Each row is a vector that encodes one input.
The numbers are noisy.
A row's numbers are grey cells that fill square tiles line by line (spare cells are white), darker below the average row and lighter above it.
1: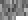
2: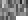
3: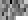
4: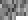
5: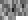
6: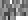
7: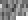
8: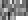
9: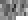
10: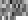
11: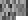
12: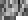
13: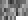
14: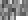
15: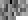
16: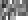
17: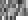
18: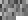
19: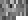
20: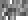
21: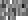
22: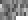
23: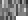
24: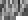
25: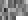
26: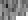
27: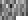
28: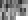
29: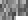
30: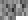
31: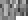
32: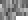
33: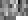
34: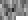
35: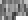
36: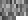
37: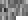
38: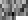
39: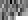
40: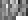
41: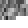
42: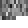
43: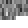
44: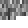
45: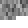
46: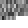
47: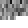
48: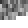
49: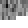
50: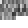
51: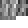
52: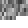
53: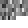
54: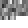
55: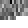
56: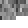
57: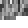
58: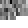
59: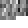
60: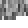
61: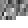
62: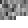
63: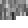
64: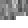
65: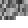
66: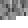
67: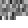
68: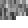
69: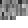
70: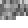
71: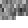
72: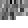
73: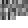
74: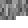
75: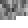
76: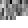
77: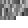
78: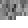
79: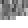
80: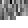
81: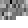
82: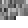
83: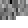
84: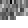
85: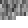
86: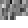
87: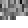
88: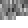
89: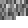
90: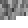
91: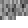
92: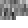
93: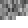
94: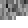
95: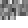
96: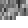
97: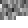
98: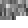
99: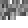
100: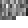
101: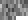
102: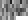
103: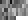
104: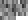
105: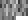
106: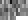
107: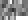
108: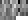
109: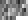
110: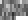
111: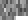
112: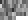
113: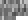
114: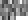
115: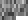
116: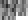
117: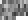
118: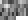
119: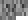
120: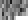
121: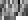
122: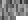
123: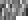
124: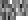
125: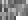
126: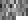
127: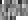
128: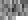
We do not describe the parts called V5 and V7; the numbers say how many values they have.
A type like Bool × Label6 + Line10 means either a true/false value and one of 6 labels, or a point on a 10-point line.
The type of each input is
(Bool × Bool × Bool + Unit) × (Line4 × Line6 × V7 + V5).
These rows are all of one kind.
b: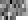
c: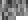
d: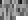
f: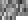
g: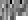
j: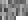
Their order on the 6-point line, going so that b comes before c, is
b, f, g, j, d, c.
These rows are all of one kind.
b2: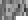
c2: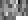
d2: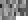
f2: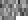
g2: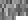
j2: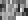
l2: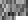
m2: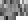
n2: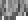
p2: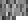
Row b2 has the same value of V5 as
g2, j2 and p2.
